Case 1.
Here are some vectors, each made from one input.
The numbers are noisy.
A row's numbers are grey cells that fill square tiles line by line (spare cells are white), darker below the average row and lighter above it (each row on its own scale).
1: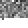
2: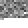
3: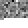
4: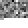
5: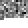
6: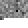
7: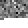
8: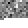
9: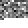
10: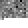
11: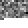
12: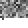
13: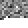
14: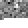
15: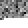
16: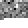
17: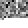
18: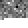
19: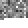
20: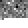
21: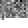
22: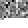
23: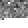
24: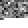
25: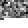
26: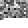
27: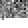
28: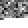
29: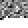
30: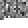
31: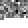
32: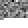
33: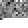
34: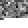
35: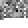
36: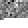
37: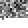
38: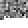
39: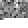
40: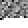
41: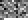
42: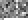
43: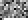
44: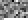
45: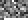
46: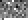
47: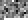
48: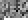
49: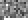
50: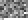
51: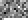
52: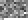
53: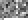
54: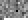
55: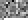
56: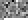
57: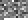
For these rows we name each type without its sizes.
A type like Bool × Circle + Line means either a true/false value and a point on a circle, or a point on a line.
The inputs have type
List(Line).
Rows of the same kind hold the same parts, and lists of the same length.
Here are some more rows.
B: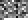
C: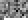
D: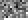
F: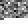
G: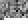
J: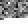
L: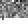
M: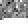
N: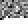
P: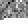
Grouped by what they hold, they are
B, C, F, G, J, M, P
D, L
N

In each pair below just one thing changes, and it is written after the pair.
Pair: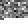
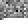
the place on the line in item 1 of the list
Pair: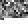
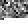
the place on the line in item 2 of the list
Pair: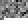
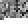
the place on the line in item 1 of the list
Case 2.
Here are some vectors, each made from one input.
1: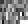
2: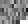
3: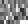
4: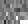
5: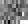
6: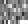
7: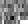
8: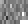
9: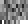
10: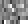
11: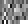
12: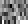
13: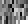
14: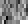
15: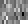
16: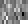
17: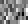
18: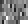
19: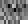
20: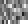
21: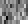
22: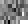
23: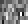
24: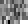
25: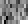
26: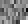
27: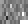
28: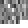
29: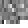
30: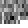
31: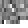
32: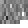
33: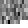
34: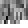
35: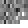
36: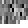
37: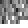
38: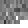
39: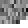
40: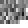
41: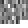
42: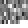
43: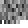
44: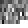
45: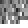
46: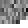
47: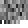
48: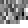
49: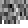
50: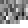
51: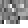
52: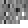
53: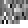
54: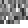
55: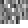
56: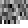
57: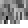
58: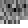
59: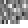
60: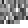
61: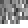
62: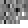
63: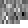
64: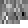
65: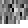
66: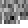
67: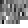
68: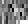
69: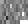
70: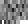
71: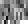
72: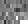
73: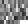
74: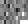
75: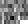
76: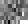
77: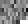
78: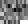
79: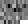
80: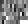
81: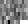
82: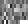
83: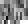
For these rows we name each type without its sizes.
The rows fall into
2 kinds.
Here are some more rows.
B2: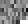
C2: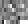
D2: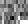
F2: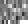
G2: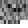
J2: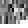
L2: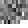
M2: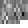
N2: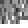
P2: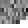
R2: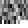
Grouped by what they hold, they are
B2, P2
C2, D2, F2, G2, J2, L2, M2, N2, R2

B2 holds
a fixed value.
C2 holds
a point on a circle and a true/false value.
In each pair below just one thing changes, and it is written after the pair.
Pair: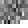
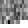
the true/false value
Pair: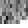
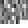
the true/false value
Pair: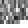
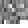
the place on the circle
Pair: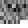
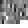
the true/false value
